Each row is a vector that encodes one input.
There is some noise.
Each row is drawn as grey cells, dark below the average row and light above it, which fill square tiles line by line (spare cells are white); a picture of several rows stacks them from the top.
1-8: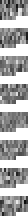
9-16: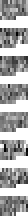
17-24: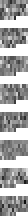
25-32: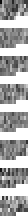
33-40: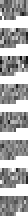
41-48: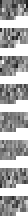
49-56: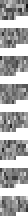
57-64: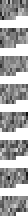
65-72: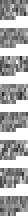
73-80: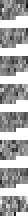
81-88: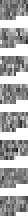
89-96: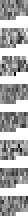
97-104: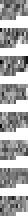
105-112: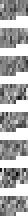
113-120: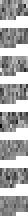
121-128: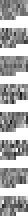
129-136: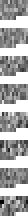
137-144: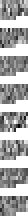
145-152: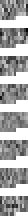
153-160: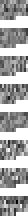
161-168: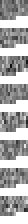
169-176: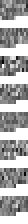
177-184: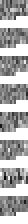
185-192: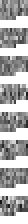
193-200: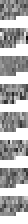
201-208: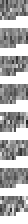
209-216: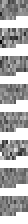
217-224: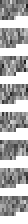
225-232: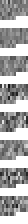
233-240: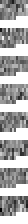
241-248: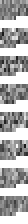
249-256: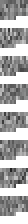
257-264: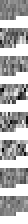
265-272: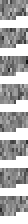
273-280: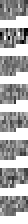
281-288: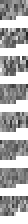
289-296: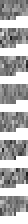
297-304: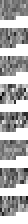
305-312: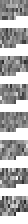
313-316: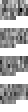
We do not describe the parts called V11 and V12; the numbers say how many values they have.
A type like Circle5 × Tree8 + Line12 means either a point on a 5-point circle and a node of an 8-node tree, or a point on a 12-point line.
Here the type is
Tree13 + (Tree15 + V11) × V12 + Unit.
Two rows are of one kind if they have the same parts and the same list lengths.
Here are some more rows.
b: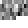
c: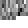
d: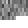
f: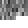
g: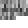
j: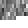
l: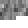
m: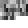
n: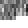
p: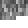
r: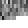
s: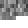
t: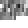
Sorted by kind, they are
b, d, f, m, r
c
g, j, n, p, t
l, s

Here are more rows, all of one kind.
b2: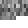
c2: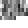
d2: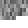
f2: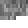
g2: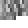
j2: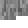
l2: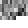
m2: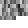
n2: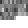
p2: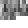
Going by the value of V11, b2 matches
c2 and f2.
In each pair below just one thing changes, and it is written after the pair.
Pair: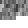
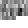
the value of V11
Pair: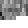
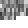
the value of V11
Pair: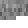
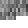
the value of V12
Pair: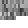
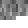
the value of V11
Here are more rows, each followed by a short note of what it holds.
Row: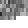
a value of V11 and a value of V12
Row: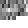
a fixed value
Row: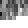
a node of a 15-node tree and a value of V12
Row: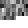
a fixed value
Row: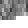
a node of a 15-node tree and a value of V12
